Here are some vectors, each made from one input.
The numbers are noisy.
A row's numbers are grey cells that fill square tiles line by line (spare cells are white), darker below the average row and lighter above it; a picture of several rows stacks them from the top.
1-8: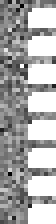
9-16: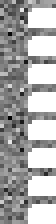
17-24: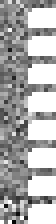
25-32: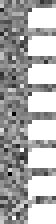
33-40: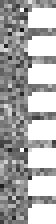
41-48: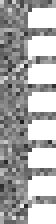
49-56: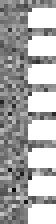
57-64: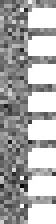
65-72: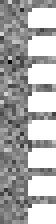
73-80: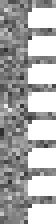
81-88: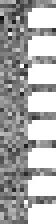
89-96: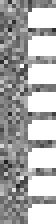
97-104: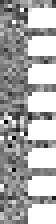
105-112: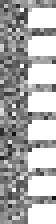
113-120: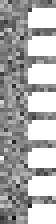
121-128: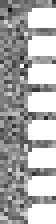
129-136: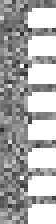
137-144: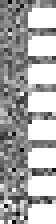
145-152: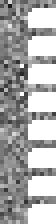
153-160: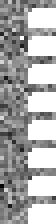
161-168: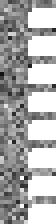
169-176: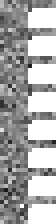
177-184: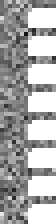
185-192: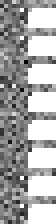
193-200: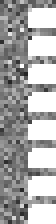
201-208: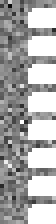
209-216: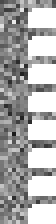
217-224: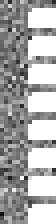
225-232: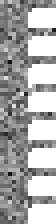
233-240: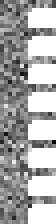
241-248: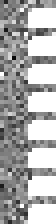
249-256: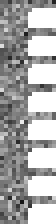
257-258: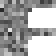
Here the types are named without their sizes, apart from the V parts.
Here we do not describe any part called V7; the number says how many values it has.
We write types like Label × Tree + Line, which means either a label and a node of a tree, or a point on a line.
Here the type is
List(Bool × V7).
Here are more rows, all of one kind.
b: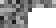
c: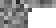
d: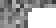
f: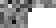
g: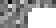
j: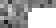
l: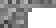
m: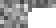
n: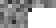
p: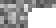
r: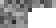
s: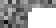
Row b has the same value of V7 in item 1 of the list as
c, l and s.
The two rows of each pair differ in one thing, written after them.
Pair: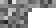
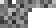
the true/false value in item 1 of the list
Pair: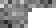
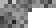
the true/false value in item 1 of the list
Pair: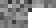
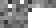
the true/false value in item 1 of the list
